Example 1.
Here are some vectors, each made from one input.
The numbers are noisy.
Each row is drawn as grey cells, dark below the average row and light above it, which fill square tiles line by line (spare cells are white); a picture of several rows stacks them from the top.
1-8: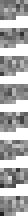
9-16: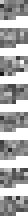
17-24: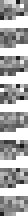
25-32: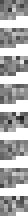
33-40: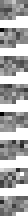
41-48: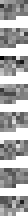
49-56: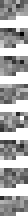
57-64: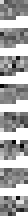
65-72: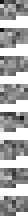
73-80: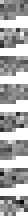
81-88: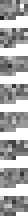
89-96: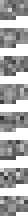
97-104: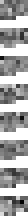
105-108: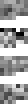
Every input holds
three true/false values, together with either a point on a 5-point line, or a point on a 7-point line.
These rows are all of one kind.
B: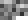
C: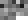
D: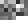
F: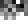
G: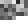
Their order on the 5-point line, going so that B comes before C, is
B, F, G, C, D.
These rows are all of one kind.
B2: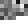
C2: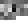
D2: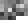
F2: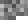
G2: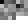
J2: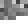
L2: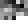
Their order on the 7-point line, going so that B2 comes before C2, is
J2, B2, L2, D2, F2, G2, C2.
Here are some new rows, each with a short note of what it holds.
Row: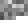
a point on a 5-point line and three true/false values
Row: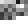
a point on a 5-point line and three true/false values
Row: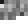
a point on a 7-point line and three true/false values
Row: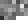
a point on a 7-point line and three true/false values
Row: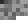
a point on a 7-point line and three true/false values
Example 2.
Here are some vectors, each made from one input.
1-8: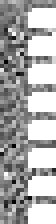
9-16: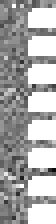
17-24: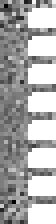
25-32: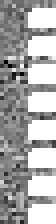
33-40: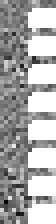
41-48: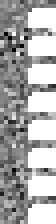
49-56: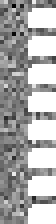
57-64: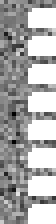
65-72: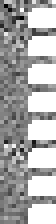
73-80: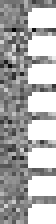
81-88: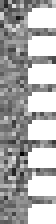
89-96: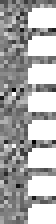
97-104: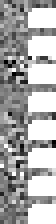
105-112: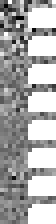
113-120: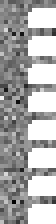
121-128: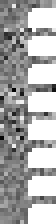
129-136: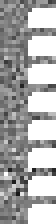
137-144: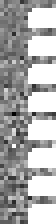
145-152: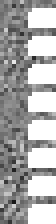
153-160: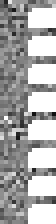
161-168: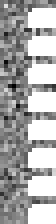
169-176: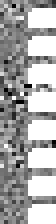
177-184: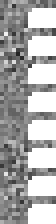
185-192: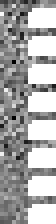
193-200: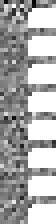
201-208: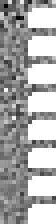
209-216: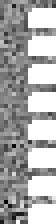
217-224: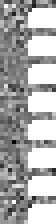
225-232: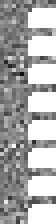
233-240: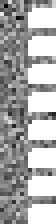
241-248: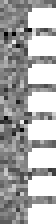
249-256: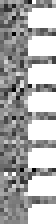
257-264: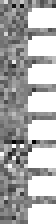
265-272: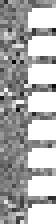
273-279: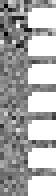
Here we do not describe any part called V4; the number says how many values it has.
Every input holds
one of 5 labels, together with either four true/false values, or a value of V4.
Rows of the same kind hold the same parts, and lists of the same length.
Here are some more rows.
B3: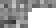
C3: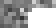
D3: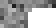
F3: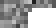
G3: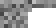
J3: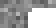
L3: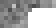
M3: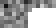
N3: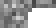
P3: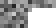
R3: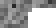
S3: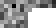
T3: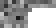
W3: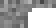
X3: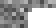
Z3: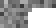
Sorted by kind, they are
B3, C3, D3, F3, G3, J3, L3, N3, P3, R3, S3, W3, X3, Z3
M3, T3

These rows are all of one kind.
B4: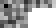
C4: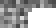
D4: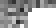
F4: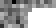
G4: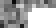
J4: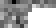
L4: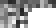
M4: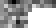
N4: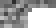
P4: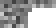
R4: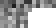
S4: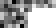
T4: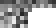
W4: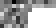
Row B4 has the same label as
C4, G4 and N4.
